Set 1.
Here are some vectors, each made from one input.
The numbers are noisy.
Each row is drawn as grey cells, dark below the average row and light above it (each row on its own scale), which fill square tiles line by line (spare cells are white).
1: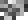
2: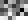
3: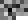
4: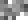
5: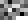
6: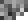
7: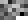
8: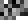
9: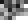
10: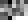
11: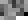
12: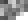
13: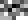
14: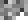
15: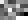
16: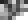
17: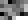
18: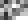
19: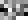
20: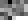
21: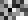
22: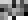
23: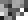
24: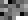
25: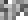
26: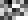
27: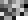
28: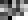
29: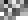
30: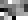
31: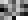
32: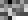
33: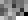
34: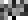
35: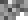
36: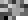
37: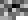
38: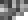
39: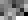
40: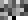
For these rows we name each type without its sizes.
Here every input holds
a true/false value, together with either a point on a circle, or a fixed value.
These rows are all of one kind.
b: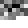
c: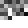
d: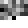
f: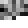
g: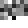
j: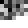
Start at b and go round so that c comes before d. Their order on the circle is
b, c, g, f, d, j.
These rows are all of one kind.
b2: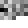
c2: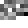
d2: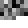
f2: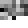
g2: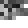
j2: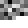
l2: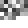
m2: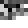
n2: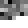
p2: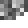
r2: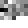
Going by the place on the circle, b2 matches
j2, n2 and r2.
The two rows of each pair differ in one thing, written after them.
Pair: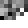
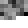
the true/false value
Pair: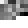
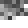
the true/false value
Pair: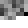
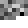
the true/false value
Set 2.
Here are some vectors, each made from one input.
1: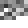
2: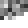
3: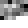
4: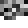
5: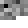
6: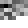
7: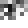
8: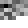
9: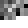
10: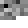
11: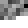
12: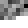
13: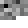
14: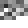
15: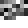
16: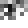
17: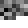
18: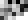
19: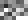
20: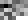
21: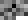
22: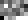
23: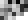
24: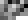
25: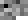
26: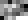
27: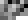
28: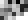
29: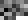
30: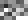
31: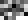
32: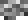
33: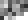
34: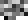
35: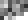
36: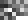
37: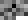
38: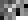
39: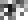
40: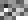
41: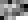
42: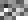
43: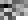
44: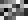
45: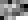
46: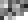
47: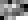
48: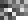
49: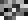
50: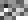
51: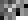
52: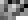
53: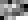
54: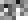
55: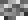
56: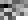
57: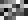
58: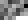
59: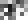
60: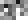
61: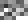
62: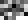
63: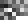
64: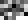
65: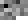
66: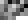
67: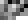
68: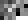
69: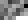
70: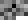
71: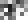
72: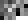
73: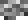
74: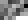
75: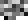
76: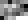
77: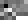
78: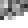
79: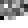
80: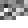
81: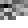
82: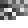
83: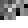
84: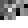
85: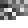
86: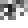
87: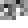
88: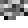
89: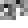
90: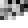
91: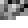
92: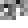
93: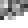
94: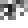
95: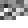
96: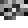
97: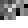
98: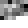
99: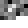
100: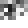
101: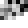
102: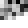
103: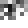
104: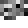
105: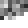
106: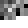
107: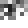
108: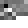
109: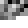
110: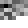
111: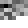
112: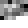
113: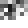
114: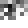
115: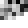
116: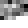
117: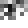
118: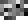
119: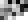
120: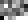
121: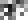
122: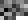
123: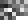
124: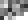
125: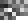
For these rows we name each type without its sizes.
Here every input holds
either a point on a circle, or four true/false values.
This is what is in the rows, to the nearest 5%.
About 20% of them hold a point on a circle. The rest hold four true/false values.
